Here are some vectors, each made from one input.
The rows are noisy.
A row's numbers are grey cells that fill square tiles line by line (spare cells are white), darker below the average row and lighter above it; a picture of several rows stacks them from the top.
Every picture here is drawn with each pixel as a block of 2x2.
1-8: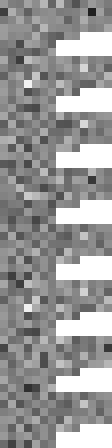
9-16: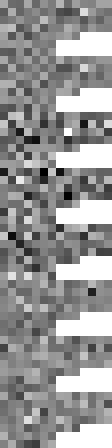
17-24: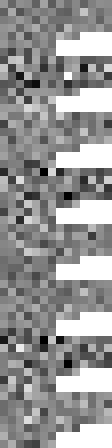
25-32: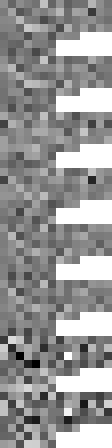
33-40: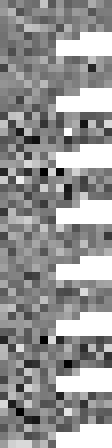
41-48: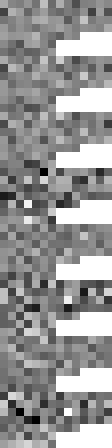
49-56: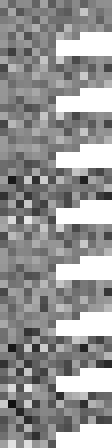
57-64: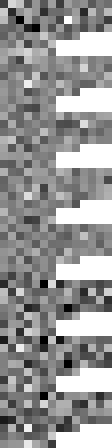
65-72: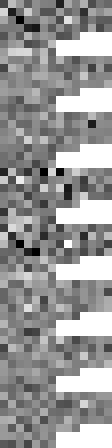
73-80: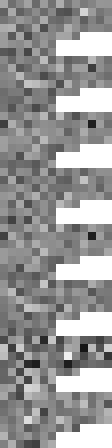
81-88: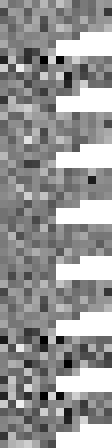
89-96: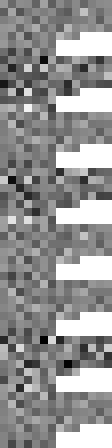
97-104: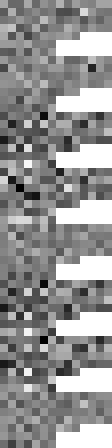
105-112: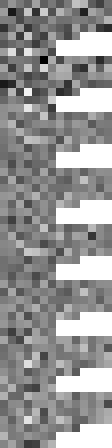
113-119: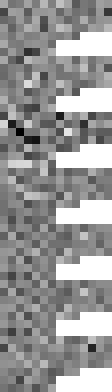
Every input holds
either a point on an 11-point line, or a point on a 16-point line.
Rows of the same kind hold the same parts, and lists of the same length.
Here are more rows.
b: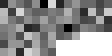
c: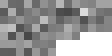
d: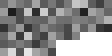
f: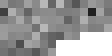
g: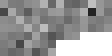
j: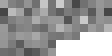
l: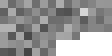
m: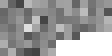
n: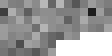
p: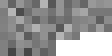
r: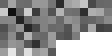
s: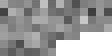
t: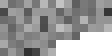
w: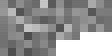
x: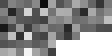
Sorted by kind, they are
b, d, r, x
c, f, g, j, l, m, n, p, s, t, w

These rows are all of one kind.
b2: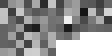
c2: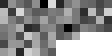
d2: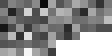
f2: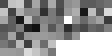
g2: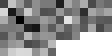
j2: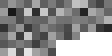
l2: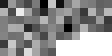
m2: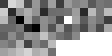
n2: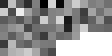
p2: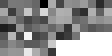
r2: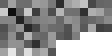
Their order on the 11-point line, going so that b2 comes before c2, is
p2, d2, j2, r2, g2, m2, f2, b2, c2, l2, n2.
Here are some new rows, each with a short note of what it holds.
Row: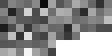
a point on an 11-point line
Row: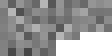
a point on a 16-point line
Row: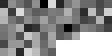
a point on an 11-point line
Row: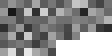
a point on an 11-point line
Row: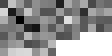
a point on an 11-point line
